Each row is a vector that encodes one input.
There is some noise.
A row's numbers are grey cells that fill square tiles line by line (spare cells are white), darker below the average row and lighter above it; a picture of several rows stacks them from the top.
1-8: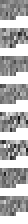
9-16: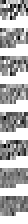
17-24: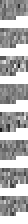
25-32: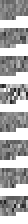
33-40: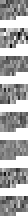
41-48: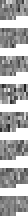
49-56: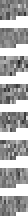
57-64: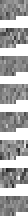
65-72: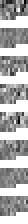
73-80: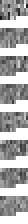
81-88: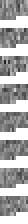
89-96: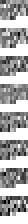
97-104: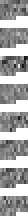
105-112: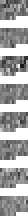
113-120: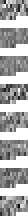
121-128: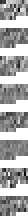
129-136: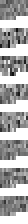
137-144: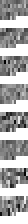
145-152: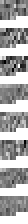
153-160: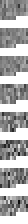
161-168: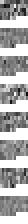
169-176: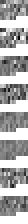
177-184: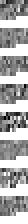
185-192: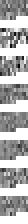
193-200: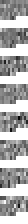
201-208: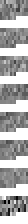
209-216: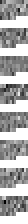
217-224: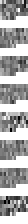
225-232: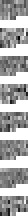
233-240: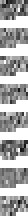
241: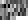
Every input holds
either a point on a 19-point circle, or a point on a 12-point line.
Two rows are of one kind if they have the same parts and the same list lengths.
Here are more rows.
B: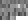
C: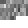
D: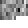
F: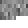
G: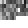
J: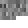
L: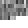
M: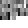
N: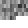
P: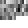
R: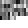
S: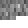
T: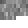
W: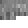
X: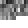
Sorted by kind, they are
B, C, D, F, M, S, T, W, X
G, J, L, N, P, R

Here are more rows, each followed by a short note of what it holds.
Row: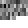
a point on a 12-point line
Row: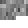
a point on a 19-point circle
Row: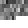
a point on a 19-point circle
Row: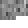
a point on a 19-point circle
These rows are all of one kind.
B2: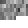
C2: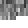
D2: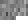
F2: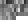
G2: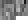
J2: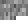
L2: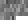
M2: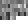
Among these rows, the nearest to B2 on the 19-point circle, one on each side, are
F2 and G2.
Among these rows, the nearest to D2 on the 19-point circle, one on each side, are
C2 and L2.
